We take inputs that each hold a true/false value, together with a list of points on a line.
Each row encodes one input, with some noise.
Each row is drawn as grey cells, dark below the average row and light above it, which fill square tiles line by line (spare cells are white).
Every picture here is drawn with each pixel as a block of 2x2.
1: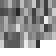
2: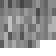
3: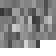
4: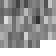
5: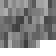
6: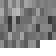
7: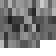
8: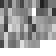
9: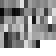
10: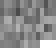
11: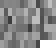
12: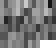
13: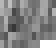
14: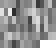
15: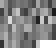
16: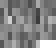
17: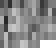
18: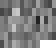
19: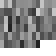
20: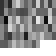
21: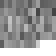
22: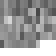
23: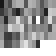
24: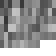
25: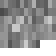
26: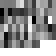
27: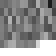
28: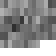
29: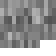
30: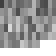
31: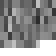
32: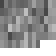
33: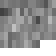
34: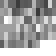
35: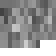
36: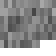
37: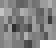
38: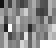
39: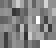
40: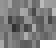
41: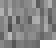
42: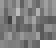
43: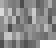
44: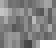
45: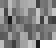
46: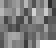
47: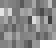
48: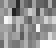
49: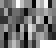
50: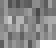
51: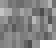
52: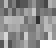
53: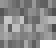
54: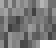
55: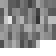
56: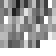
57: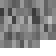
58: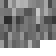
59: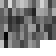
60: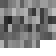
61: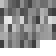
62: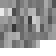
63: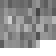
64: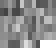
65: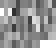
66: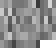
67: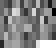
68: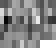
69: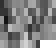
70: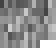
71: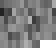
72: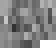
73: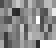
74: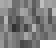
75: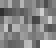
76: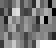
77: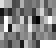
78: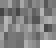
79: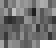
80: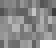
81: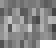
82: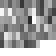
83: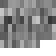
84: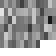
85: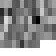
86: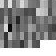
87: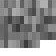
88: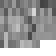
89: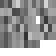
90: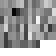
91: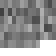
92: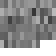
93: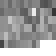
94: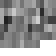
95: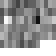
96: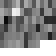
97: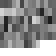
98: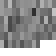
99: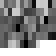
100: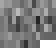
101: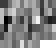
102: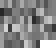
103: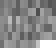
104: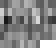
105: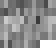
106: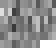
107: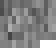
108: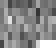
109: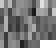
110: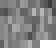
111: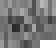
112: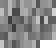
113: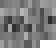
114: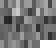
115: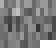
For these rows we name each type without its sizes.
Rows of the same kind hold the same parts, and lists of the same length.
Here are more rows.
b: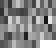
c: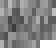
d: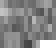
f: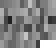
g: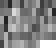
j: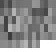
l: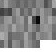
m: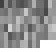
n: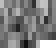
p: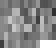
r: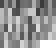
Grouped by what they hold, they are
b
c, d, j, m, n, r
f, g, l, p

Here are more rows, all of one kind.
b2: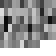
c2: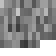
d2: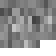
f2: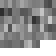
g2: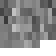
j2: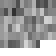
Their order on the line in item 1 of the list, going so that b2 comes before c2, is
b2, c2, d2, g2, f2, j2.
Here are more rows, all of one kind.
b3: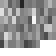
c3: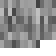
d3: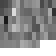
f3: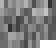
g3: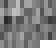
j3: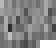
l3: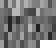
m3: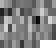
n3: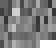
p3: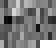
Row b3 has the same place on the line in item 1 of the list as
m3 and n3.
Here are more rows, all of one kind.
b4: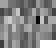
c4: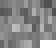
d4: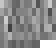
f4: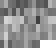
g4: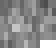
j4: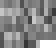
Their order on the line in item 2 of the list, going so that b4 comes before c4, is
b4, c4, g4, f4, j4, d4.
